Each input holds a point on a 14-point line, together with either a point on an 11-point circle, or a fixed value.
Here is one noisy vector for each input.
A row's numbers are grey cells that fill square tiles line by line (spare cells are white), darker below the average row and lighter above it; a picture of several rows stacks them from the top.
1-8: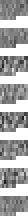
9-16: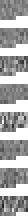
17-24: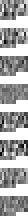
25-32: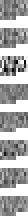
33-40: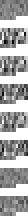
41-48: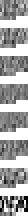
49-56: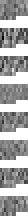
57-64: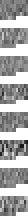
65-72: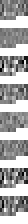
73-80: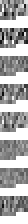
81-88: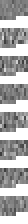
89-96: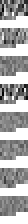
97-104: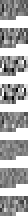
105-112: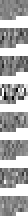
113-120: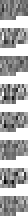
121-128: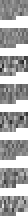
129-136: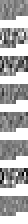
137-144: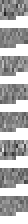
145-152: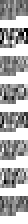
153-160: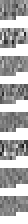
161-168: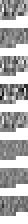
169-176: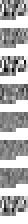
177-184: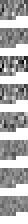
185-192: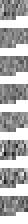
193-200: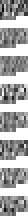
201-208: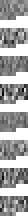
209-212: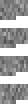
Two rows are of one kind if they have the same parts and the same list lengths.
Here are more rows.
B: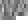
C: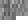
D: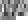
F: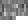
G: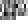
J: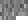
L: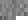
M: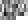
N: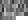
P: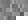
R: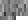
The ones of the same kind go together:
B, D, F, L, N
C, G, J, M, P, R

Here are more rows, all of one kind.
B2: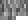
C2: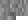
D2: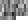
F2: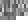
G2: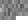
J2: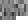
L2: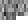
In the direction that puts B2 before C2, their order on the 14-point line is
G2, L2, F2, B2, C2, D2, J2.
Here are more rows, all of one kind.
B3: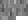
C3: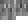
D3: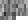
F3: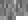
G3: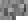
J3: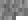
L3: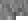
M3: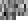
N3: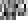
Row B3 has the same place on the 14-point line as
G3, J3 and L3.
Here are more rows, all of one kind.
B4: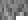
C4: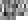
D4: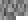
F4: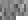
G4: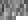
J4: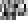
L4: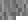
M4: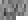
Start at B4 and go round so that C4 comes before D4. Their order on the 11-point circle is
B4, L4, C4, G4, F4, D4, M4, J4.
